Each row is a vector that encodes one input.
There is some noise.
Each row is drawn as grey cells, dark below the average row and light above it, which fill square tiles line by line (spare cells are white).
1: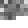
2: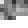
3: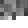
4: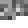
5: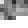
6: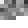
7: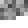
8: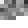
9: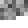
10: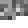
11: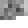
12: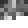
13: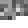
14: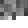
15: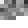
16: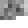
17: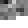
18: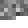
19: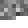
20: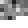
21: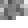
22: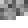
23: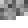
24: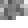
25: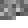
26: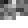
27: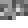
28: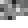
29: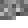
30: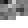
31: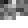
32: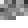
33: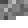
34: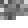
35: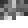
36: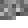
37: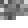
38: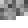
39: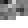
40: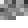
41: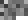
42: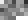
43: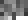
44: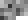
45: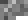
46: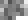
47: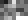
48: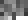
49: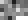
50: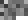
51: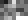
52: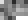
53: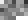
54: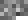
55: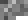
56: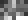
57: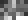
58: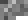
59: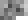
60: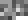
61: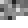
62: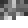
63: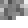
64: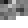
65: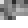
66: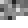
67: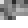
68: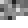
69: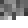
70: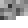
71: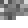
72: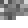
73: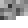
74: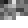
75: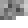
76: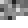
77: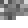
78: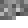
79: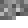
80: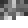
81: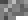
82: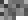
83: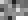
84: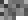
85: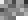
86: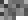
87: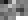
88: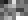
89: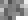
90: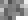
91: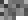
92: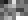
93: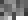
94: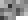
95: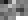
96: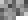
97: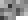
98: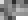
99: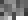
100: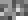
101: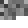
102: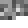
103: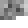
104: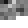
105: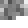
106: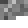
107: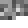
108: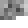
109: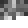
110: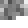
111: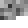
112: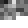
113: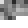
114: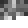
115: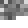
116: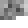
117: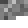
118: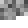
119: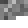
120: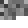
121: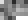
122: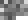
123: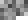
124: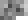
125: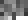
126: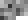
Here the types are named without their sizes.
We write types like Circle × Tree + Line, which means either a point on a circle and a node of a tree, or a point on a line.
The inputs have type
Circle.
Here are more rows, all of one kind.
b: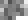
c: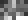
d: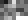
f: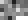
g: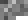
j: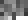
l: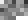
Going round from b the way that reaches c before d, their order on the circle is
b, j, c, d, g, f, l.
